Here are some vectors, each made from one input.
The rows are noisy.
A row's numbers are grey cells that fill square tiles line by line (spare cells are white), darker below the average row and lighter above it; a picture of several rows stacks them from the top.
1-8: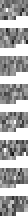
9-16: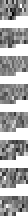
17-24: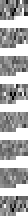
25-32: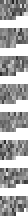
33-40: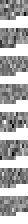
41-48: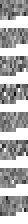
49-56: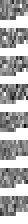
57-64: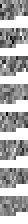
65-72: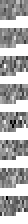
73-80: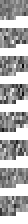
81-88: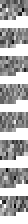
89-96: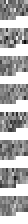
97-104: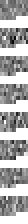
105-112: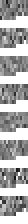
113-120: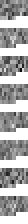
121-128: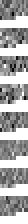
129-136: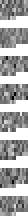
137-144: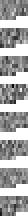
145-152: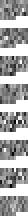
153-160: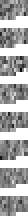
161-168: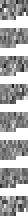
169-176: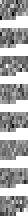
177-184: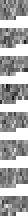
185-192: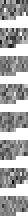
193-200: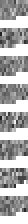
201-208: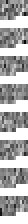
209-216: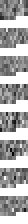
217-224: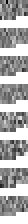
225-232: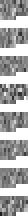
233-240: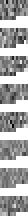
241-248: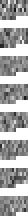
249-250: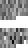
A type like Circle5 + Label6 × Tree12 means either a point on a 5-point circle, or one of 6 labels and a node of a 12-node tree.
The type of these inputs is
(Circle6 + Unit) × Line11.
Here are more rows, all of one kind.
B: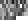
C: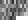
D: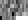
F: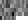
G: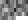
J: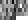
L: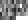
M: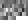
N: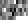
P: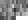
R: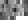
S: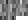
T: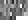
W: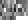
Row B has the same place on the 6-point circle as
C, J, L and T.
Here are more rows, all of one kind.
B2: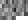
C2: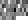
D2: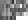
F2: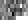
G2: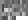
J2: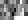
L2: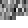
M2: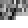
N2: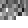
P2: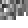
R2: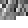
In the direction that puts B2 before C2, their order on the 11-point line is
P2, L2, G2, B2, C2, R2, D2, N2, M2, J2, F2.
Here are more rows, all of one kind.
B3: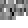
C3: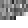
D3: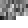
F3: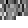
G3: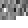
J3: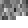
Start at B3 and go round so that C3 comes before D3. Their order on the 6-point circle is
B3, C3, D3, F3, J3, G3.
